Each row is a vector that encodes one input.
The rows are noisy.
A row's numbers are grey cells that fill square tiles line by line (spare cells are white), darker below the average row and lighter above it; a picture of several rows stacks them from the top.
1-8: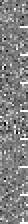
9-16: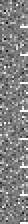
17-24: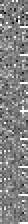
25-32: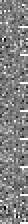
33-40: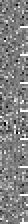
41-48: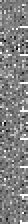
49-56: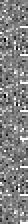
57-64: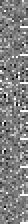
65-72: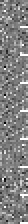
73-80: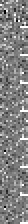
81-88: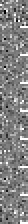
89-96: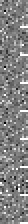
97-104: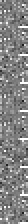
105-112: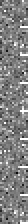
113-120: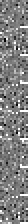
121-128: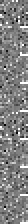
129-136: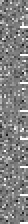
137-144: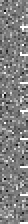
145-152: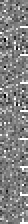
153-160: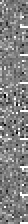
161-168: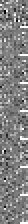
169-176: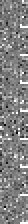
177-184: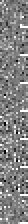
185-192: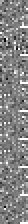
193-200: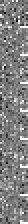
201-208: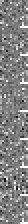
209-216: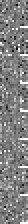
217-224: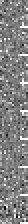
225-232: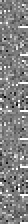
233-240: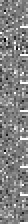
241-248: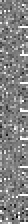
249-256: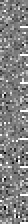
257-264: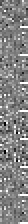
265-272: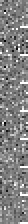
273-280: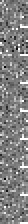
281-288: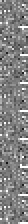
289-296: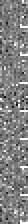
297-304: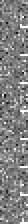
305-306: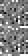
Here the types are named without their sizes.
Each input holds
a true/false value, together with either a fixed value, or a node of a tree.
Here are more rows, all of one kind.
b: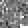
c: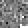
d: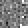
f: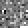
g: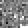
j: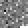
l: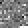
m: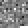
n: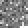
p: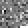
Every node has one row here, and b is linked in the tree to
c.
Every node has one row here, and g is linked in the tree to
c.
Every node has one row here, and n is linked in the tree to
j.
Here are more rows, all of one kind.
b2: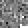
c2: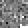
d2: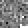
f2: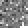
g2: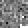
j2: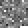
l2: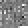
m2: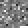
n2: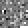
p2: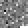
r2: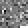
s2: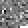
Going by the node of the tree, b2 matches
c2, d2 and g2.
